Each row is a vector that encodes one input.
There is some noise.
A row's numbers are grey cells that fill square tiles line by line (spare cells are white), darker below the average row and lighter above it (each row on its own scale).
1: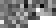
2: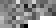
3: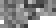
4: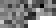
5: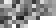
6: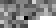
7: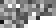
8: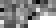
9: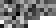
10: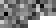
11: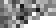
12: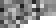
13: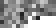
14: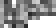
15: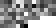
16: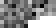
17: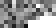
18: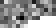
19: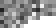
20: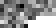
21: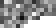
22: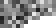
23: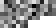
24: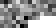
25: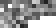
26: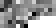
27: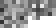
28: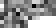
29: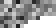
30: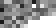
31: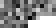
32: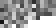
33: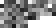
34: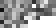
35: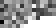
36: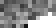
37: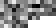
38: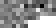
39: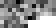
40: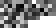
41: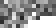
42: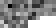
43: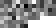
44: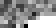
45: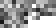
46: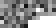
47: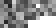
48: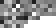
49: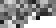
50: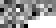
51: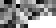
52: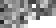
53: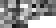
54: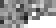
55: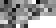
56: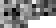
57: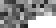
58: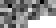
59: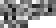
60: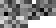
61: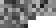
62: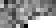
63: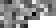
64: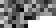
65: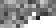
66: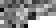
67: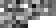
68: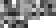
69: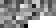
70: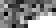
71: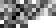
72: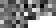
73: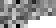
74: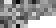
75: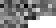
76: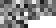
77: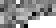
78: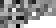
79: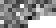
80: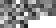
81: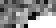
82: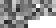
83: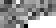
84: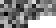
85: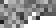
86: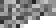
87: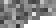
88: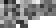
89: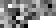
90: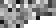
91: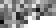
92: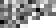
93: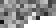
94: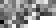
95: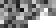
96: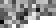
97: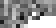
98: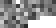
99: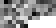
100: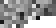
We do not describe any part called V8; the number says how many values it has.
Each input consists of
a point on a 9-point line, a true/false value and a value of V8.
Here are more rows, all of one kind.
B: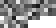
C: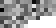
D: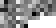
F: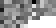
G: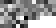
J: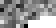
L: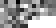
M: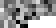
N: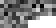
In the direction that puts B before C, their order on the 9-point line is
L, M, D, B, G, J, F, N, C.
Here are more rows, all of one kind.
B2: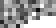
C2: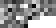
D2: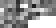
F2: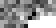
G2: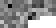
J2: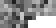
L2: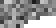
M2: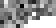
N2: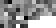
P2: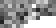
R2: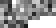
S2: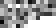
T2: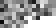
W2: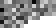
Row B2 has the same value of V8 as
C2, D2 and S2.
